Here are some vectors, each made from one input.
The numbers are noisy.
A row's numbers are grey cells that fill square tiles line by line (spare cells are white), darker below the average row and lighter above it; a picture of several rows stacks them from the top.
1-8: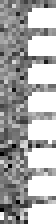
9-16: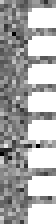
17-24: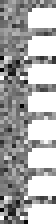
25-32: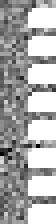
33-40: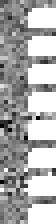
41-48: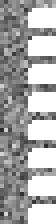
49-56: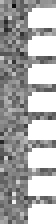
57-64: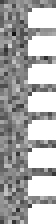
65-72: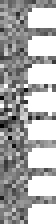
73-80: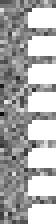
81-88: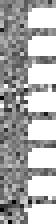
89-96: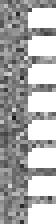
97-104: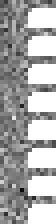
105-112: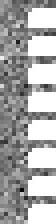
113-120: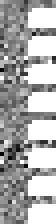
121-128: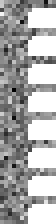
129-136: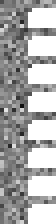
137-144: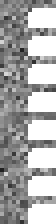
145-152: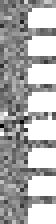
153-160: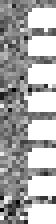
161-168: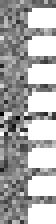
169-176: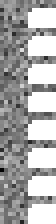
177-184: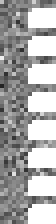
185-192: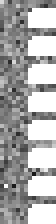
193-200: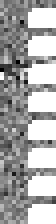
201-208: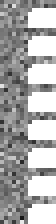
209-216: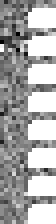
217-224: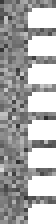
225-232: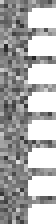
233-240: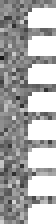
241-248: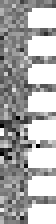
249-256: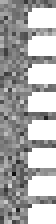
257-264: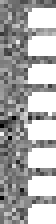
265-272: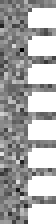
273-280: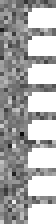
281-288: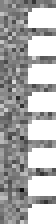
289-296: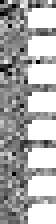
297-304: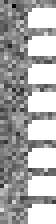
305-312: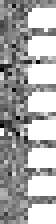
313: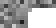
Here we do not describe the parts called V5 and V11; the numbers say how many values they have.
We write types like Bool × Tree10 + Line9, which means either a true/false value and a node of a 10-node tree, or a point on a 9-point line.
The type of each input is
(Bool × Bool × Bool + V11) × Line9 + V5.
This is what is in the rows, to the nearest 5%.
About 90% of them hold a point on a 9-point line, together with either three true/false values, or a value of V11. The rest hold a value of V5.
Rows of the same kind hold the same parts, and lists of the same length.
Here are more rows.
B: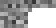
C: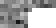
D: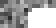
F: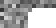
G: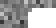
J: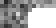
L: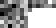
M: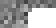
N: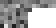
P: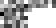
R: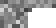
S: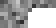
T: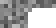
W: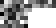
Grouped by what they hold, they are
B, D, J, M, T
C, F, G, N, R, S
L, P, W

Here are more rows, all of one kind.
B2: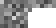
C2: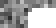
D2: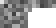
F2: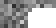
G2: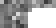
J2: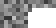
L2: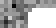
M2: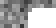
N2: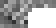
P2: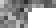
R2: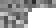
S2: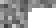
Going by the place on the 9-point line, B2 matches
C2, G2, J2 and N2.
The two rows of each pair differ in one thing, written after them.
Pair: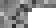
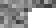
the place on the 9-point line
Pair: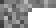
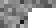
the place on the 9-point line
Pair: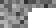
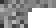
the place on the 9-point line
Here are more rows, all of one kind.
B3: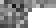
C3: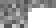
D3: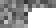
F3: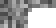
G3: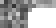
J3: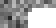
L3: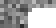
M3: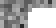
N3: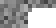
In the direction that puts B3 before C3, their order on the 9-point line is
G3, B3, L3, J3, F3, N3, D3, C3, M3.
